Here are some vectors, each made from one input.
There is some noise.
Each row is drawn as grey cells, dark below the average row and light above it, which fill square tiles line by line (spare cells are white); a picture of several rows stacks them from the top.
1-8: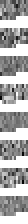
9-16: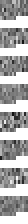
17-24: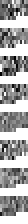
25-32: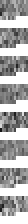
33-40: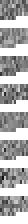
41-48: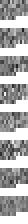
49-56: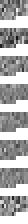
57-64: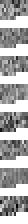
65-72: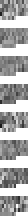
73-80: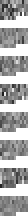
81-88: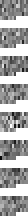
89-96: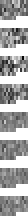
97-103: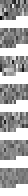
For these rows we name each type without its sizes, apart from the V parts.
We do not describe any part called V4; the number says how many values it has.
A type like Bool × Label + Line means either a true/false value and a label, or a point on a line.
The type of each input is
Label × (Line + V4).
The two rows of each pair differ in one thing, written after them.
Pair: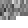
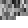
the place on the line
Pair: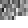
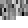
the place on the line
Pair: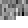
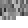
the label
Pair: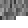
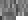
the place on the line
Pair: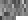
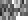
the label
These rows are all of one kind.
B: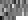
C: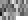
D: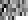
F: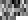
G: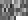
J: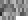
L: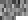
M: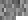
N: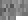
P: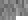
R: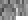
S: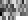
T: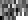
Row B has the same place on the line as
C, L, R and T.
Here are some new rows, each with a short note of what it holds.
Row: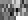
a label and a value of V4
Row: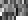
a label and a value of V4
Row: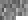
a label and a point on a line
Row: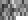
a label and a point on a line
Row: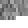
a label and a point on a line
